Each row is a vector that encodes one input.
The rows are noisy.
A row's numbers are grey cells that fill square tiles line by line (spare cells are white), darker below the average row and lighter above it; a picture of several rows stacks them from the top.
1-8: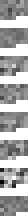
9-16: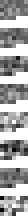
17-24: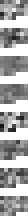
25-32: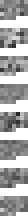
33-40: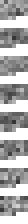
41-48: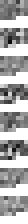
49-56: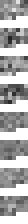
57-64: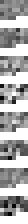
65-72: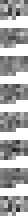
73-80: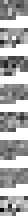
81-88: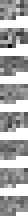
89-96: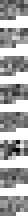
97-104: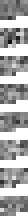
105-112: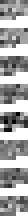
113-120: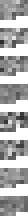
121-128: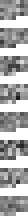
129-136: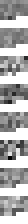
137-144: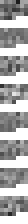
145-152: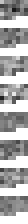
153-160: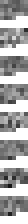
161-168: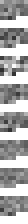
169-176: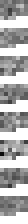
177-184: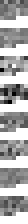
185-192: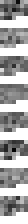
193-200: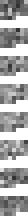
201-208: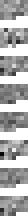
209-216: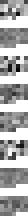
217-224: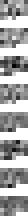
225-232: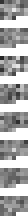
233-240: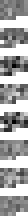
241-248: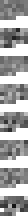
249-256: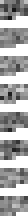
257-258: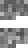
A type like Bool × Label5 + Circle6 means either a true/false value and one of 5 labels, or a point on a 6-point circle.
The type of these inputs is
(Bool × Bool × Bool + Unit) × Line6.
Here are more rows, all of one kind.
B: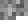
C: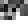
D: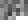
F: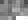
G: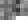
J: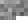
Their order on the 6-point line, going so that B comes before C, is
J, B, G, D, F, C.
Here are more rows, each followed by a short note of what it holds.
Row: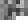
a point on a 6-point line
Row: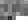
a point on a 6-point line
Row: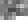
a point on a 6-point line and three true/false values
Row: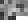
a point on a 6-point line
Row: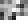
a point on a 6-point line
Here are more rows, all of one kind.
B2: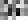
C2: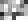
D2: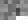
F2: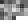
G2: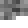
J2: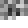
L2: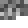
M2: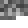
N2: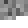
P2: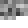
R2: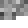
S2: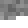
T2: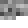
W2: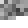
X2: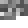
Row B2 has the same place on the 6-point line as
D2, F2, G2 and M2.
